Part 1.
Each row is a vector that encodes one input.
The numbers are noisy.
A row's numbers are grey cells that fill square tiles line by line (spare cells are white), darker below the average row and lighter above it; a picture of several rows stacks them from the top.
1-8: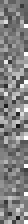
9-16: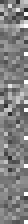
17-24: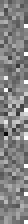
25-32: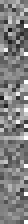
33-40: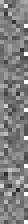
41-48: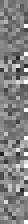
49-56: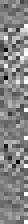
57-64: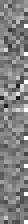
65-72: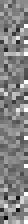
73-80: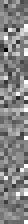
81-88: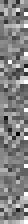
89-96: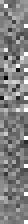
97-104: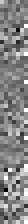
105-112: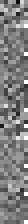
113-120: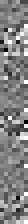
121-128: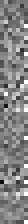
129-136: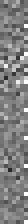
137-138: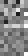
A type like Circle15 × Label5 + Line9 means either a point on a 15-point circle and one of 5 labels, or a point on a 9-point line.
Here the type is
Line6 + List2(Line5).
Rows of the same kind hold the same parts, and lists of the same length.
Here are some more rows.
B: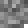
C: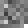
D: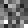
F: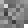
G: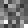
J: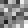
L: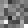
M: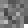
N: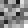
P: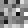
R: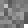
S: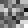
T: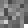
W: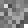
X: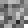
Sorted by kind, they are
B, D, G
C, F, L, M, R, T, W
J, N, P, S
X

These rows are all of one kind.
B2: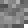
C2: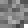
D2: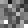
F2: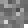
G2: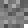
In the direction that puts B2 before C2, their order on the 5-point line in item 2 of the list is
D2, F2, B2, G2, C2.
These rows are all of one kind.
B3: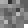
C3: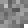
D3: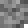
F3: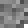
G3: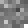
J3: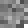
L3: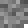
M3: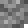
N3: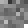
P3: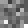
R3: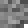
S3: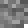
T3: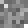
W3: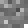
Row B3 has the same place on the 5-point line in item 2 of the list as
J3, N3, R3 and S3.
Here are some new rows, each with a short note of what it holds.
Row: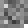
a list of one item
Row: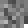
a list of one item
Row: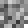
the empty list
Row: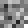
the empty list
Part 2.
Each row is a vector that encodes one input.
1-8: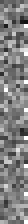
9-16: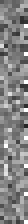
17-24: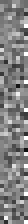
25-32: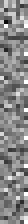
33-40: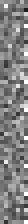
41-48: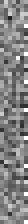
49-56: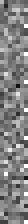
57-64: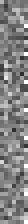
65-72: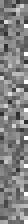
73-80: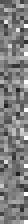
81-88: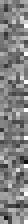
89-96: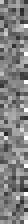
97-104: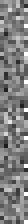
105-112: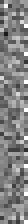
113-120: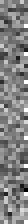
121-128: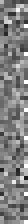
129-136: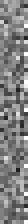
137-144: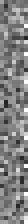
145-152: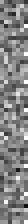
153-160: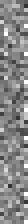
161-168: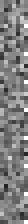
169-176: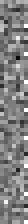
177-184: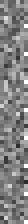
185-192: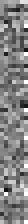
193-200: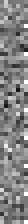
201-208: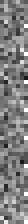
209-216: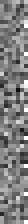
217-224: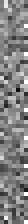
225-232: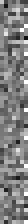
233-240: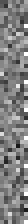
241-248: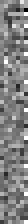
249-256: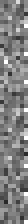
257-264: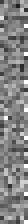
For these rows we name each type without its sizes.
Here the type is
Label × (Label + Line).
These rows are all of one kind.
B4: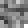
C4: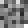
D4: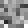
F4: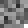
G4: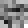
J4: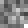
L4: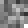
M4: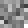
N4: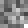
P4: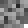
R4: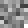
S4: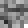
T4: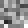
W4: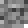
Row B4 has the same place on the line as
C4, D4 and S4.
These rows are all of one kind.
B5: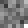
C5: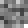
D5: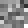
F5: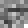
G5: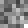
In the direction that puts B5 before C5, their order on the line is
B5, D5, C5, G5, F5.
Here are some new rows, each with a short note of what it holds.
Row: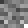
two labels
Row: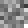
a label and a point on a line
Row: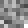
a label and a point on a line
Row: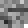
a label and a point on a line
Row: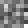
two labels
